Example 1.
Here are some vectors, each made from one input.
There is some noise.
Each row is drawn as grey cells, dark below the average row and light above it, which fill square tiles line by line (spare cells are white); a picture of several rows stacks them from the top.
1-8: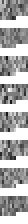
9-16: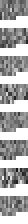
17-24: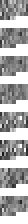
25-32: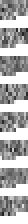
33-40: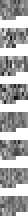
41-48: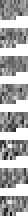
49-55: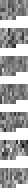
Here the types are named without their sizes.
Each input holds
a node of a tree.
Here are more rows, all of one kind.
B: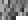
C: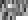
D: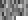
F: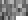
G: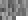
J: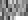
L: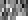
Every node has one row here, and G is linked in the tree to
B and D.
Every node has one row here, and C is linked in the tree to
D and L.
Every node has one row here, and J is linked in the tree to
F.
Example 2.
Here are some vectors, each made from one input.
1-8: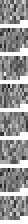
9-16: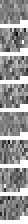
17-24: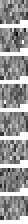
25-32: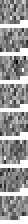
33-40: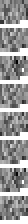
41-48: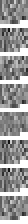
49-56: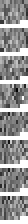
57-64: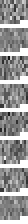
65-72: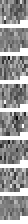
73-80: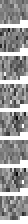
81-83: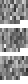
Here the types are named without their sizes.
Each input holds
a node of a tree.
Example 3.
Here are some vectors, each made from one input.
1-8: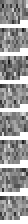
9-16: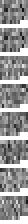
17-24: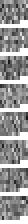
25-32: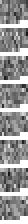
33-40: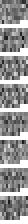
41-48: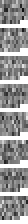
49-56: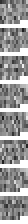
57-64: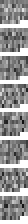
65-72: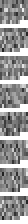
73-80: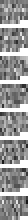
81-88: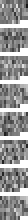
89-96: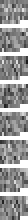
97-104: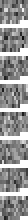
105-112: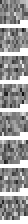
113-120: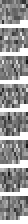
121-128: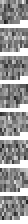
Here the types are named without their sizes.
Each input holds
four true/false values.
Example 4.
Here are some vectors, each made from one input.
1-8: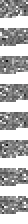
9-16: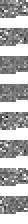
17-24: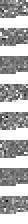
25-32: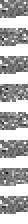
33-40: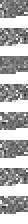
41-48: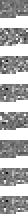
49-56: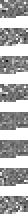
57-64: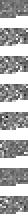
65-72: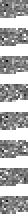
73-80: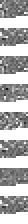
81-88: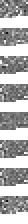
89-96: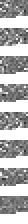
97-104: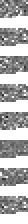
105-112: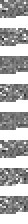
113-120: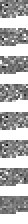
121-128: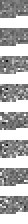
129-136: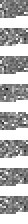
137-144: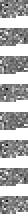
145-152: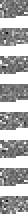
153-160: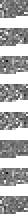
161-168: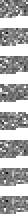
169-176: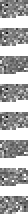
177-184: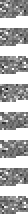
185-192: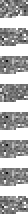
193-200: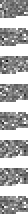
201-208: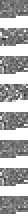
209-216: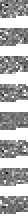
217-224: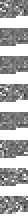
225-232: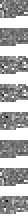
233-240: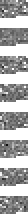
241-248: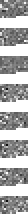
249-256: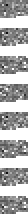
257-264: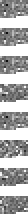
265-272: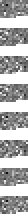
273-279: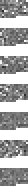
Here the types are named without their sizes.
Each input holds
a node of a tree.
